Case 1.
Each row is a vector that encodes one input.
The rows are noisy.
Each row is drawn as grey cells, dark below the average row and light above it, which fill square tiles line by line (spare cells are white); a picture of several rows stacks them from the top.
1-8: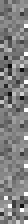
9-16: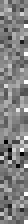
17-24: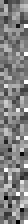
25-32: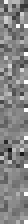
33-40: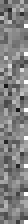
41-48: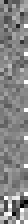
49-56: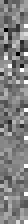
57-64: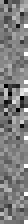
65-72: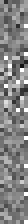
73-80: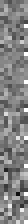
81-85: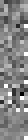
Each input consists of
a point on a 4-point line.
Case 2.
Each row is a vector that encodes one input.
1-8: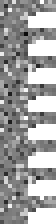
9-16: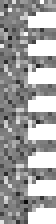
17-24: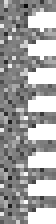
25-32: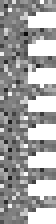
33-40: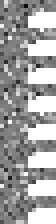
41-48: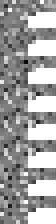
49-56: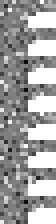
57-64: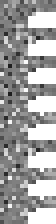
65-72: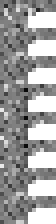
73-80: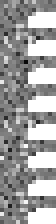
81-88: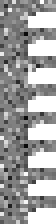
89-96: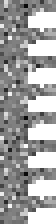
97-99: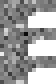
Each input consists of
one of 5 labels.
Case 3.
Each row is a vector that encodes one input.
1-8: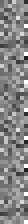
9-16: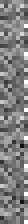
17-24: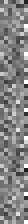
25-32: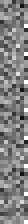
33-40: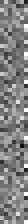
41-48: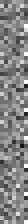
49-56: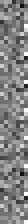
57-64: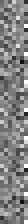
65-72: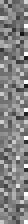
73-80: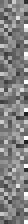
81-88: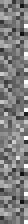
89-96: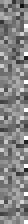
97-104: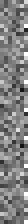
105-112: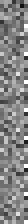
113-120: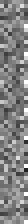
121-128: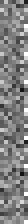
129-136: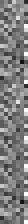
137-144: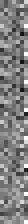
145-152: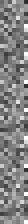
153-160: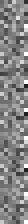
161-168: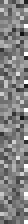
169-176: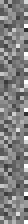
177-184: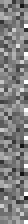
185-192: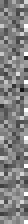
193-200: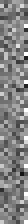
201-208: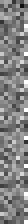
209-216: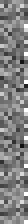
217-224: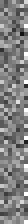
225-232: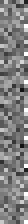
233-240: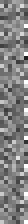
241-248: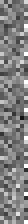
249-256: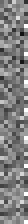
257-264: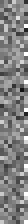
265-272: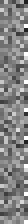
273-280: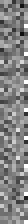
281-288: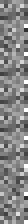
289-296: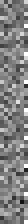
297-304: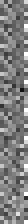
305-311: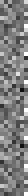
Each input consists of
a point on a 6-point circle.
